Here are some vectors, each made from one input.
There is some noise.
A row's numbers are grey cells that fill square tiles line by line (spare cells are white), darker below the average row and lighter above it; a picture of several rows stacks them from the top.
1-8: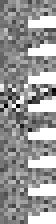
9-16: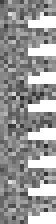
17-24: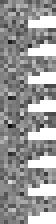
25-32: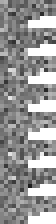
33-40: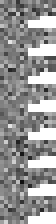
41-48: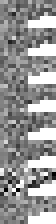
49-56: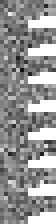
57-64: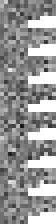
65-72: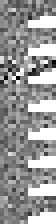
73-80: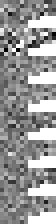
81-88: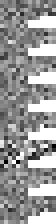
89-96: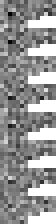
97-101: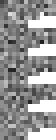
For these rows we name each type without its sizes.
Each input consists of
a list of points on a line.
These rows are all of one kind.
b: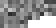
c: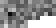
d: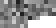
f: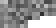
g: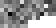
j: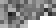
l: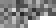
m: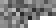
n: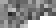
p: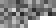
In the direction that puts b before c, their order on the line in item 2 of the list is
d, f, m, b, n, l, p, c, j, g.
